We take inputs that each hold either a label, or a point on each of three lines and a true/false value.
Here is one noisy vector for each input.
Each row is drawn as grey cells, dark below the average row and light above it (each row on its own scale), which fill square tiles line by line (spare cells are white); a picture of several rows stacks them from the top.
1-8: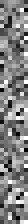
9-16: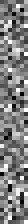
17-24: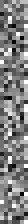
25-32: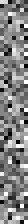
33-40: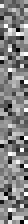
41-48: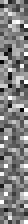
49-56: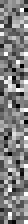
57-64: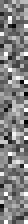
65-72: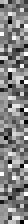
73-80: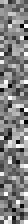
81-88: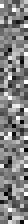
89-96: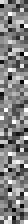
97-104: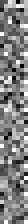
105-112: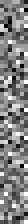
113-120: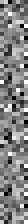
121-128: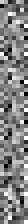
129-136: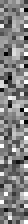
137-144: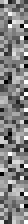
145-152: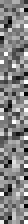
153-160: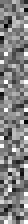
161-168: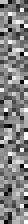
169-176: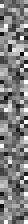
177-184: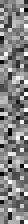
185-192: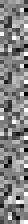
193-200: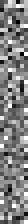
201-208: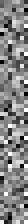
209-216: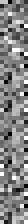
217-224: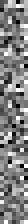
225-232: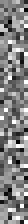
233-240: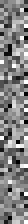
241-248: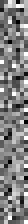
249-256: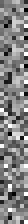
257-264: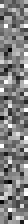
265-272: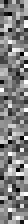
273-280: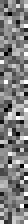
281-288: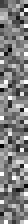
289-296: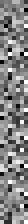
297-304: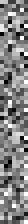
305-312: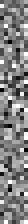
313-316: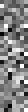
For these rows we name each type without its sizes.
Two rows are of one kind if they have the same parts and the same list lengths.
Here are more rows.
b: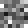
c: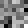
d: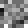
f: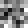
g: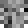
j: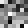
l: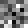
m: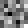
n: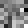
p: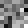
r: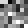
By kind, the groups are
b, d, f, l, m
c, g, j, n, p, r

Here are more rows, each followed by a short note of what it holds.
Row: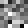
a point on each of three lines and a true/false value
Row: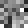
a point on each of three lines and a true/false value
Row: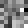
a point on each of three lines and a true/false value
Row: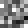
a label
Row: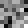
a point on each of three lines and a true/false value
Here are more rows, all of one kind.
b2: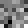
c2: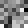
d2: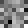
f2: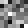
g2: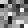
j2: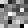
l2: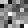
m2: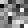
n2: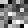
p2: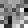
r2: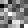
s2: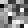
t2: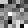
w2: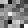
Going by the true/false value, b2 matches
c2, d2 and p2.
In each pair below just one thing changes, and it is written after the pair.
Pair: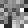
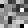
the true/false value
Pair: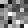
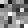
the place on one of the three lines
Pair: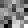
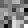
the place on one of the three lines
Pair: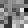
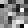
the true/false value
